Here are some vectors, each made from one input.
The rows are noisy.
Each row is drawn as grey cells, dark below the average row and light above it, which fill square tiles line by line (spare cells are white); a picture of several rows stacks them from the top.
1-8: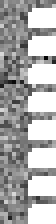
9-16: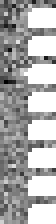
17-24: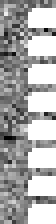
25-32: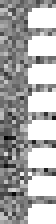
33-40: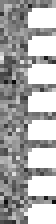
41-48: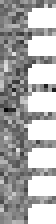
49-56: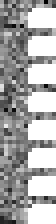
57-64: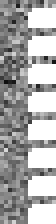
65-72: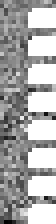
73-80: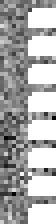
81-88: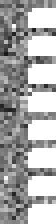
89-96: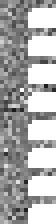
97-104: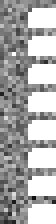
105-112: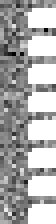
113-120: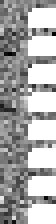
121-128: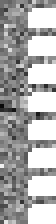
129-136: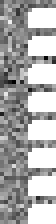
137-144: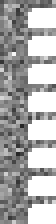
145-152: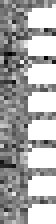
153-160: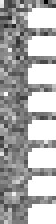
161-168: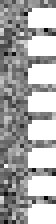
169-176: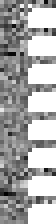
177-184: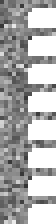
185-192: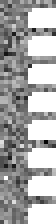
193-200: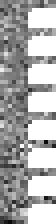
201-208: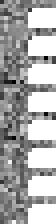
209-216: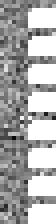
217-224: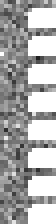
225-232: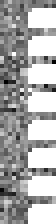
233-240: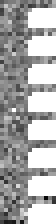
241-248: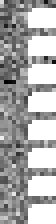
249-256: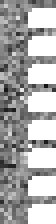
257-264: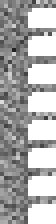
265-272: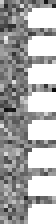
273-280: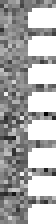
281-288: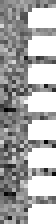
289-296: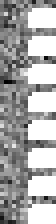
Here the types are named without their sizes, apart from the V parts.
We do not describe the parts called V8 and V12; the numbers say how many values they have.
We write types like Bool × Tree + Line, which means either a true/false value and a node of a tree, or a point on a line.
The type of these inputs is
(Label + Line) × V12 + V8.
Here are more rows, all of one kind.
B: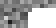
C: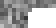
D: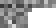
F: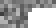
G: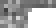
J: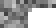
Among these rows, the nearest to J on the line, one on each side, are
B and D.
